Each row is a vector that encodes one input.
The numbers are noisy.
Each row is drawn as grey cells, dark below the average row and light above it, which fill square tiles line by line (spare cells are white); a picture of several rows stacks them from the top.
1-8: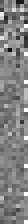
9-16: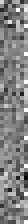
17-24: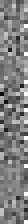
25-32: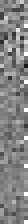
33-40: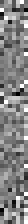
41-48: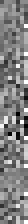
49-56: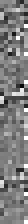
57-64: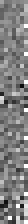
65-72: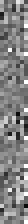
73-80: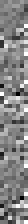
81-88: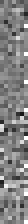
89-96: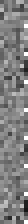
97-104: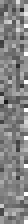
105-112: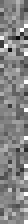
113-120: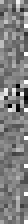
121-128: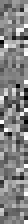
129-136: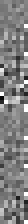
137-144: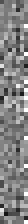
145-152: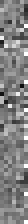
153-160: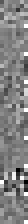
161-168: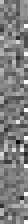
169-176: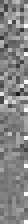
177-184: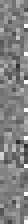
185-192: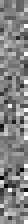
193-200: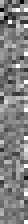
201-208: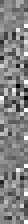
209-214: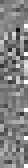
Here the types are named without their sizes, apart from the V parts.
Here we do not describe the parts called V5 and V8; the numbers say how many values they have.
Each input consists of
a value of V5, together with either a node of a tree, or a true/false value and a value of V8.
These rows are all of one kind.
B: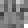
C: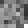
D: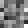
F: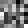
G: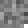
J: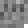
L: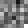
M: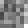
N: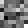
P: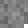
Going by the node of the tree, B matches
L, M and N.
